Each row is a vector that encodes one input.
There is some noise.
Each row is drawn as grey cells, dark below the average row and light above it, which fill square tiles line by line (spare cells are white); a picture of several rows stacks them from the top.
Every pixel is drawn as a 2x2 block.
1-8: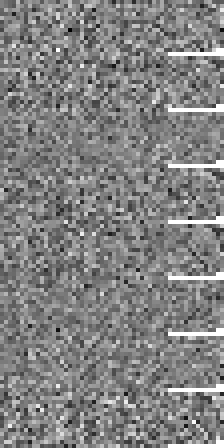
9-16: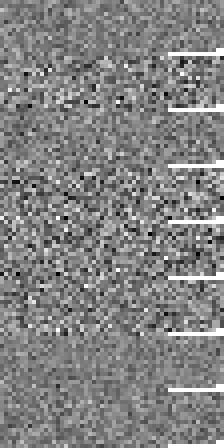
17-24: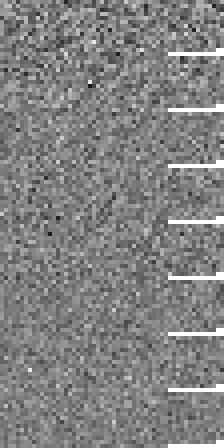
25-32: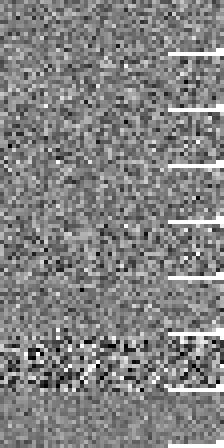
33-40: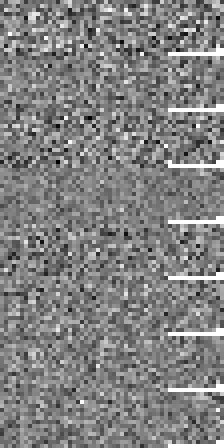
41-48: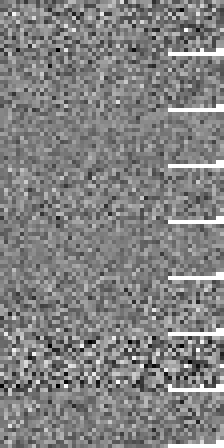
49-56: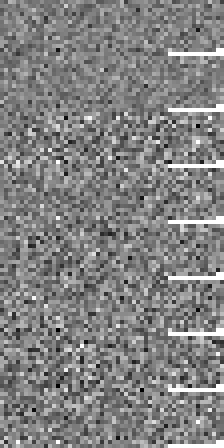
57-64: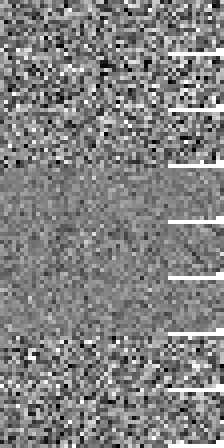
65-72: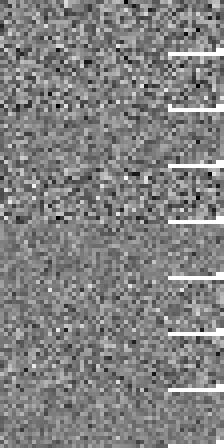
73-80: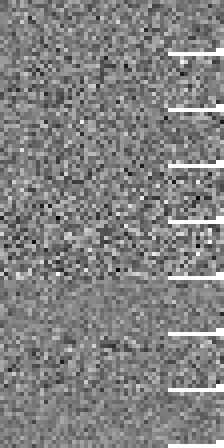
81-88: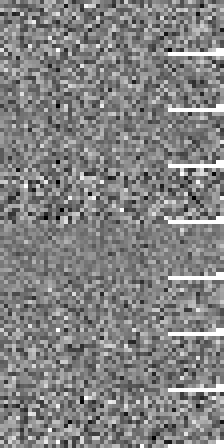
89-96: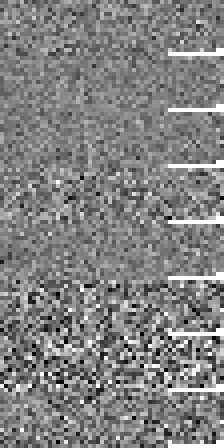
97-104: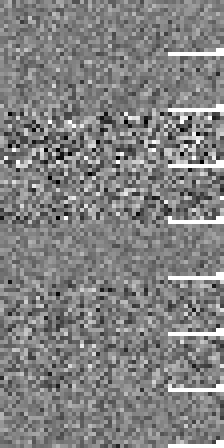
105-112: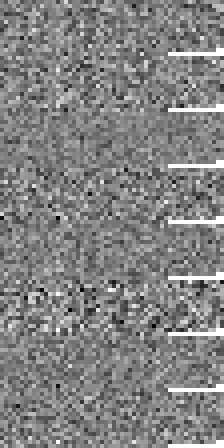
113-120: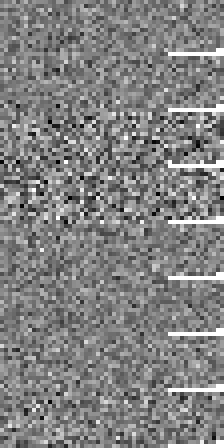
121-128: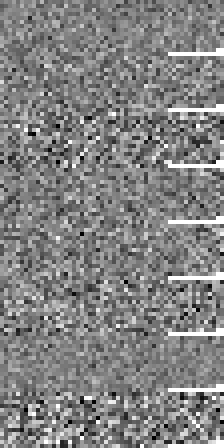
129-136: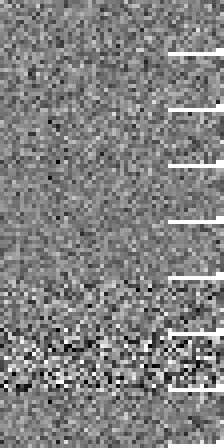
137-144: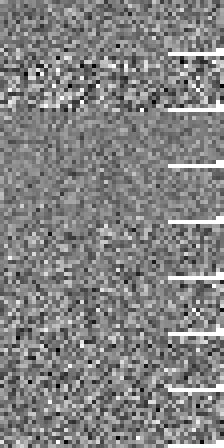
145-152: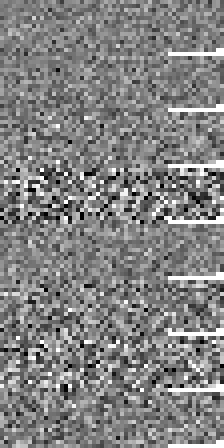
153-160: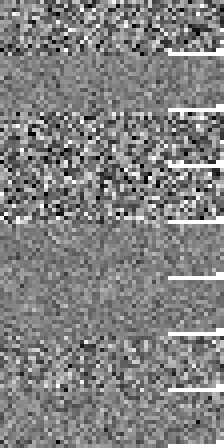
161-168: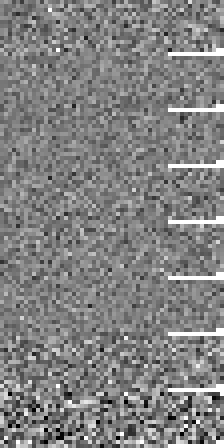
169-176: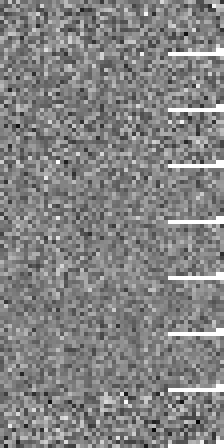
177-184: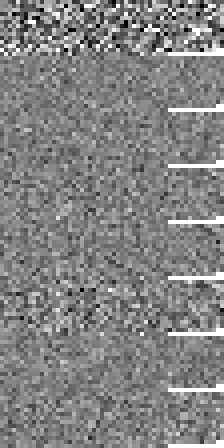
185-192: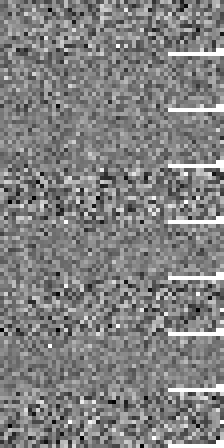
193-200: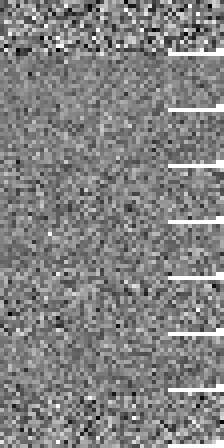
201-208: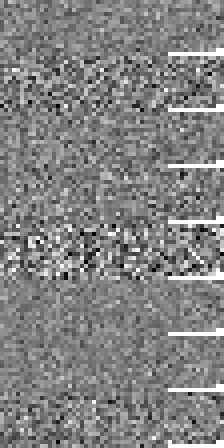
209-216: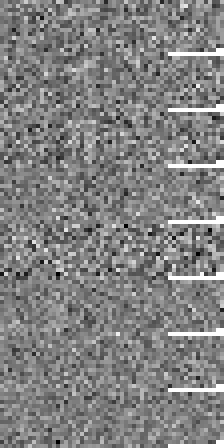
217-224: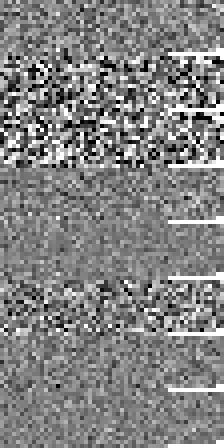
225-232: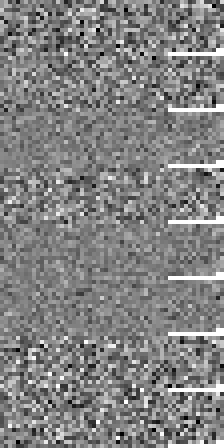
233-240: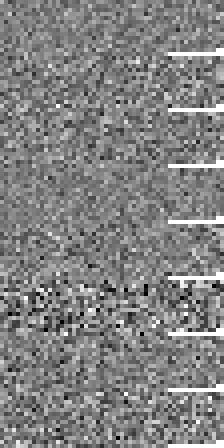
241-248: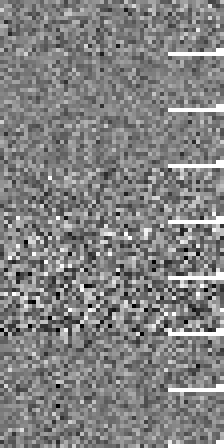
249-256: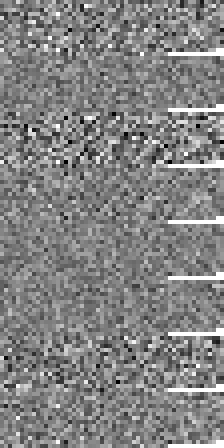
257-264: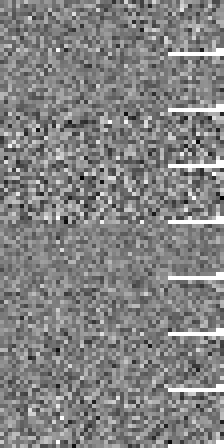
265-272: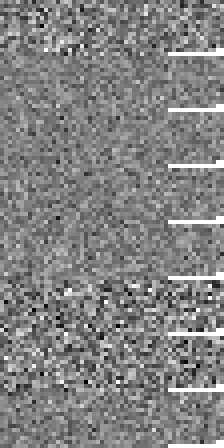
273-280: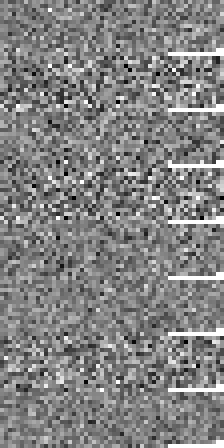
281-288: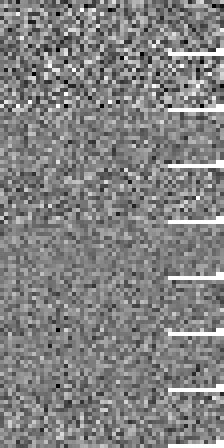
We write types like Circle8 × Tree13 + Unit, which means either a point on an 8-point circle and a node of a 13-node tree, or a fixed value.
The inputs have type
Bool × Circle14 × Line6.
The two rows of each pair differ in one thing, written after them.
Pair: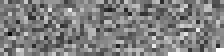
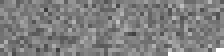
the place on the 6-point line
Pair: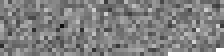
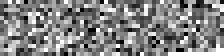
the place on the 14-point circle
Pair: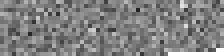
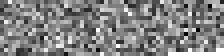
the place on the 6-point line
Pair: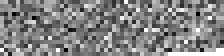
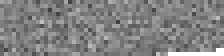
the place on the 14-point circle
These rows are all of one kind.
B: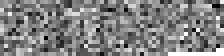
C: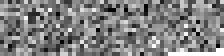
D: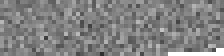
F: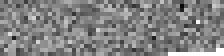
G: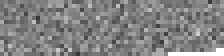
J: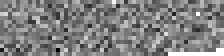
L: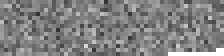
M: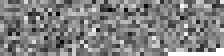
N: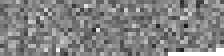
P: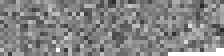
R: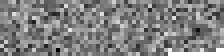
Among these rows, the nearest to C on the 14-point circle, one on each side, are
J and N.
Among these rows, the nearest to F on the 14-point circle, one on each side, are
D and L.
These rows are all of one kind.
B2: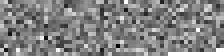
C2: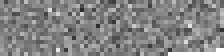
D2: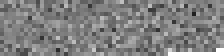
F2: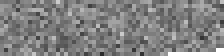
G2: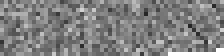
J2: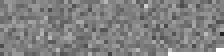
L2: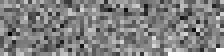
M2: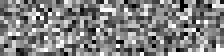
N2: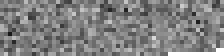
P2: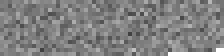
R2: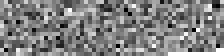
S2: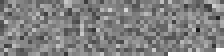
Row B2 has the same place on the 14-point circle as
D2 and N2.
